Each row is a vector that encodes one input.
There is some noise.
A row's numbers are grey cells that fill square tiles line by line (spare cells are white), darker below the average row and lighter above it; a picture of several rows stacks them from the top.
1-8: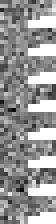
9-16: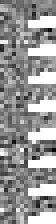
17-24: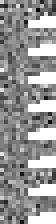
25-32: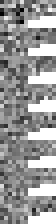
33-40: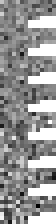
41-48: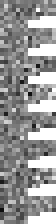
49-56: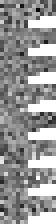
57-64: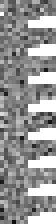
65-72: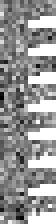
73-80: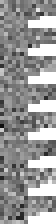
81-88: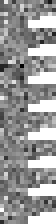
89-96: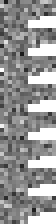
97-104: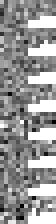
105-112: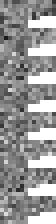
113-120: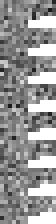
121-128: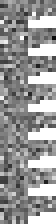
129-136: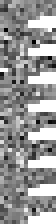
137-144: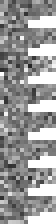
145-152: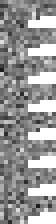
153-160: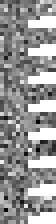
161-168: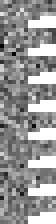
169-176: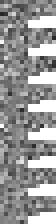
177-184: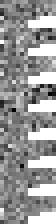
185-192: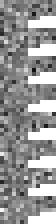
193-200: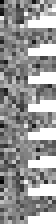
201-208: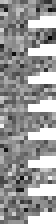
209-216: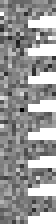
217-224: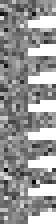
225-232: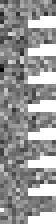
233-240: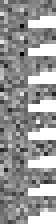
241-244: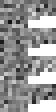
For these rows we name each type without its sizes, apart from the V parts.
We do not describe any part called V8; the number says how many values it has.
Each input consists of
a value of V8, together with either a label, or four true/false values.
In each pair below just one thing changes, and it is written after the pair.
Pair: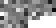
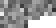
the label
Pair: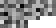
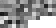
the label
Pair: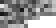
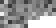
the value of V8
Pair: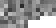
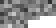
the value of V8
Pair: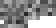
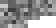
the value of V8
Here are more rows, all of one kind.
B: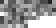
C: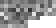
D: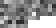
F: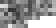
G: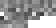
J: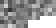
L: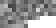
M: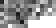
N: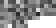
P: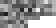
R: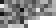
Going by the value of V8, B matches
C, F, G and J.
